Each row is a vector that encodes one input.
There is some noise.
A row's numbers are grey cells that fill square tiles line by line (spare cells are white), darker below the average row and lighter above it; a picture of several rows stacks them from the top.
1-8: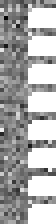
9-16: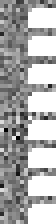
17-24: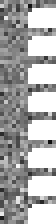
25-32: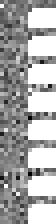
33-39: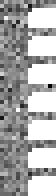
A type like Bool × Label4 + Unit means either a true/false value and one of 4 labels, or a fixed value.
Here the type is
Bool × Circle6.
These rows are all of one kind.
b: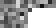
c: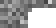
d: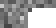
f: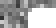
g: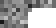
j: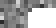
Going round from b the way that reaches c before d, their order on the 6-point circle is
b, j, g, c, f, d.
